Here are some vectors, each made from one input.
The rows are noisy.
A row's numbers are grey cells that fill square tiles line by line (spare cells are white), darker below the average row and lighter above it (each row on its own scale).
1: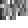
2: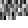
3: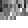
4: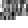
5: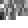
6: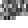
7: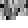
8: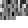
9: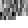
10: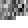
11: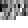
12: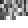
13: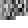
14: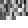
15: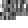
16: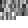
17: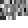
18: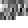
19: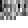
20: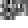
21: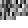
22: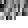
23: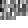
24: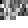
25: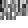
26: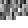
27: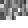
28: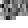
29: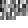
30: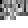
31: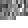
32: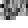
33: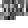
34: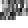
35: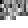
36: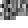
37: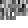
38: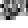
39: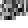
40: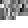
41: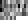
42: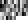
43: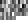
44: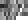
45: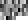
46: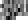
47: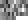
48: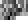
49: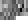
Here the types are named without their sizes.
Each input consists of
a label, together with either a fixed value, or three true/false values.
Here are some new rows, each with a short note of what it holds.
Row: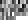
a label
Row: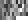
a label and three true/false values
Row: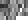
a label
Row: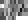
a label and three true/false values
